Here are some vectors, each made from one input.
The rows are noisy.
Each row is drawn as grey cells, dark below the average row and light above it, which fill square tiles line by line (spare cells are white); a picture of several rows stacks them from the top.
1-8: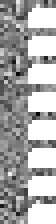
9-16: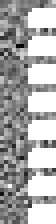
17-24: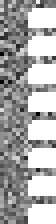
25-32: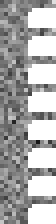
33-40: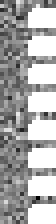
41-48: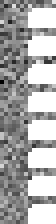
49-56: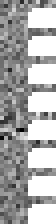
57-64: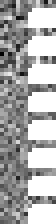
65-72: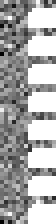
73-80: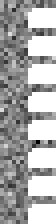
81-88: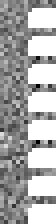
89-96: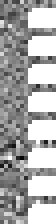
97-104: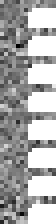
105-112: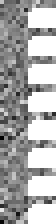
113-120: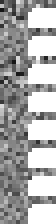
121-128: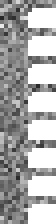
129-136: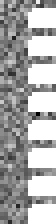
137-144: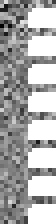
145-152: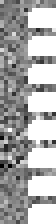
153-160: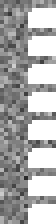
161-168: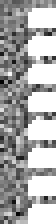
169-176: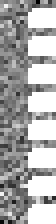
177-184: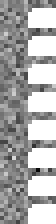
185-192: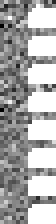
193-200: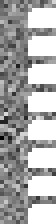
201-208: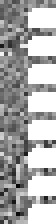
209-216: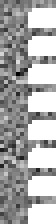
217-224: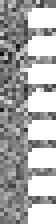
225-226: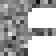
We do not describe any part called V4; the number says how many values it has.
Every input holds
either one of 10 labels, or a true/false value and a value of V4.
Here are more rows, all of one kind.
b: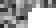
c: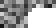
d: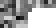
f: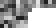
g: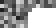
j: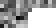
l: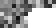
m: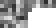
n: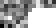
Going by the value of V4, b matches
c and g.
